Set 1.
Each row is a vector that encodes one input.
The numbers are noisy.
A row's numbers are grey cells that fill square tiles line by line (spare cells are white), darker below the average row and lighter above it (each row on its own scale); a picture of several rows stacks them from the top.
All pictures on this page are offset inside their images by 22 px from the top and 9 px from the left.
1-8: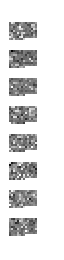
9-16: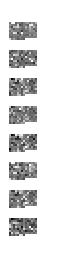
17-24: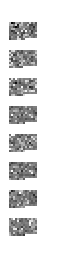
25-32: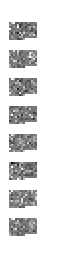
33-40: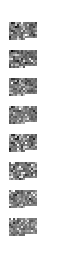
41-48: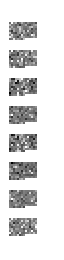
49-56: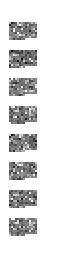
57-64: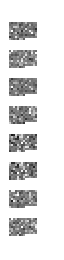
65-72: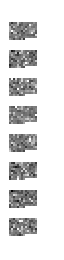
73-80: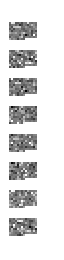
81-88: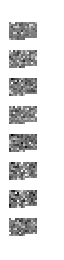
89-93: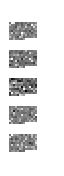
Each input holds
a point on a 7-point line, together with either a fixed value, or a node of a 9-node tree.
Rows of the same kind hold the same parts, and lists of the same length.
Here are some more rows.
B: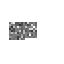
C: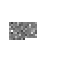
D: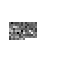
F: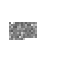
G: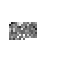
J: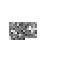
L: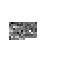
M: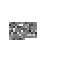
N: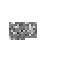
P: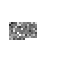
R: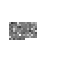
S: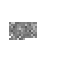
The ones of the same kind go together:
B, F, J, M, N, P, R, S
C, D, G, L

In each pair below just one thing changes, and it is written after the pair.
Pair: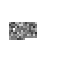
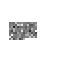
the node of the tree
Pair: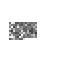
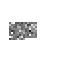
the node of the tree
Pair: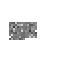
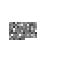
the node of the tree
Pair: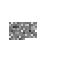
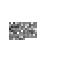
the node of the tree
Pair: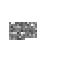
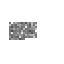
the place on the 7-point line
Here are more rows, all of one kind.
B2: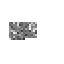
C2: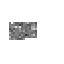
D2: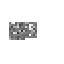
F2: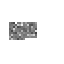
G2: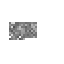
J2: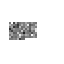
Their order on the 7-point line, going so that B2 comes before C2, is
B2, D2, C2, G2, J2, F2.
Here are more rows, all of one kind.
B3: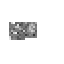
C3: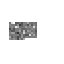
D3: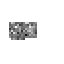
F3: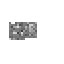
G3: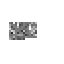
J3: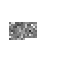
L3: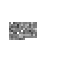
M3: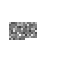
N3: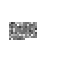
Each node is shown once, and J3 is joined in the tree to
C3.
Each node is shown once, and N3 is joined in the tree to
D3 and G3.
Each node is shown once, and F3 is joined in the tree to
L3.
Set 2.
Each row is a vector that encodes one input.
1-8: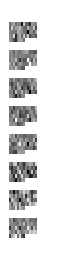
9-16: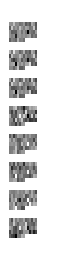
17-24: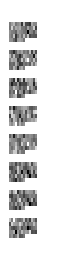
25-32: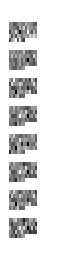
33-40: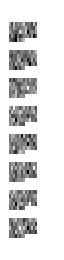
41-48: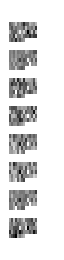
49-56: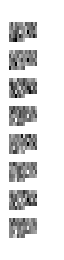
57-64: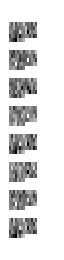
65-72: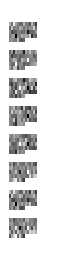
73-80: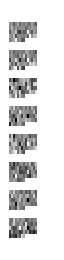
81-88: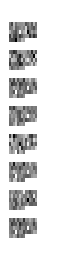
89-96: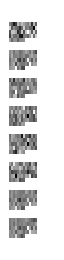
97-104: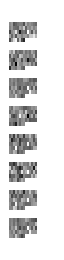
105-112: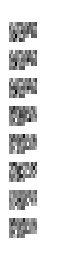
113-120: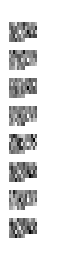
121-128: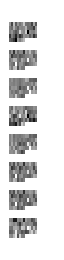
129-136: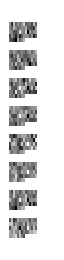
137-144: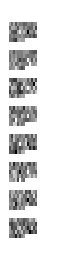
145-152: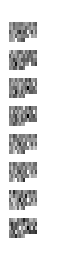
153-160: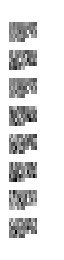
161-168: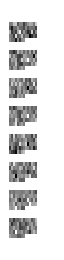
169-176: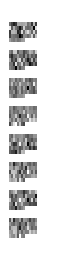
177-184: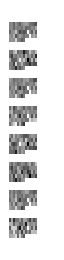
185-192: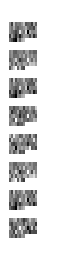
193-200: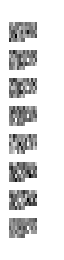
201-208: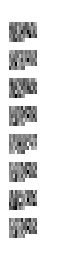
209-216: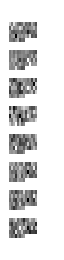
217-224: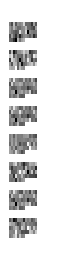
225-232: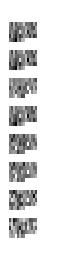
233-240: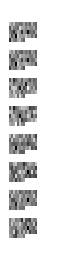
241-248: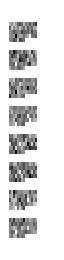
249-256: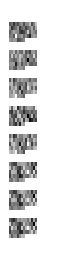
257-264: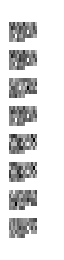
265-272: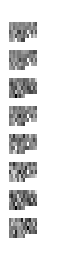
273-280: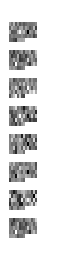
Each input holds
a node of a 20-node tree and a true/false value.
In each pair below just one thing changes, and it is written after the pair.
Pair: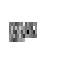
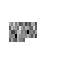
the node of the tree
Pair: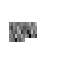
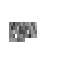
the true/false value
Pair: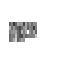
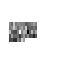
the true/false value
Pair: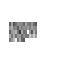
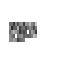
the node of the tree
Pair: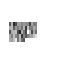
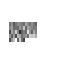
the node of the tree
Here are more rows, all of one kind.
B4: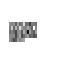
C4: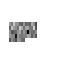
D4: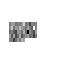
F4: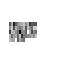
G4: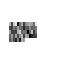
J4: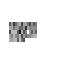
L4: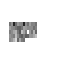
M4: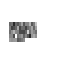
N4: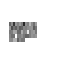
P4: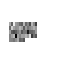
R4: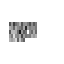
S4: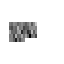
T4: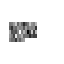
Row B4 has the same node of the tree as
D4 and F4.
